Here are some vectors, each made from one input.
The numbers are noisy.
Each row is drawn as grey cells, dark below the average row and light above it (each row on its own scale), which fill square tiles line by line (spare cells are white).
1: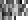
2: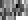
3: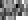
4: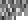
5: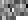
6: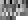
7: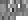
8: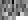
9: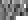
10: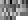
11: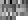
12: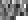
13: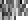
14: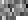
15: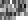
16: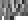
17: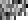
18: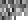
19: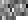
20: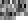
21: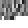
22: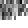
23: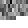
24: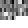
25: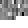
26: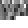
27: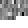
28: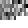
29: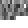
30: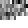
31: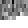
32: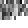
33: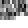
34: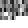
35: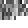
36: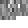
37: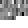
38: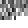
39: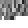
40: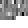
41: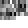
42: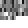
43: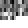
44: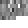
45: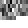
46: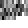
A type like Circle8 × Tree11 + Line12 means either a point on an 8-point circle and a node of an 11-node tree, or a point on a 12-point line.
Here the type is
Bool × Label7.
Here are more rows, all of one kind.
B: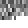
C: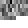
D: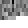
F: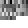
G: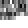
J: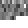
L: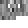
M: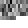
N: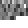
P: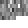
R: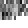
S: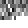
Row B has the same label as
F and S.
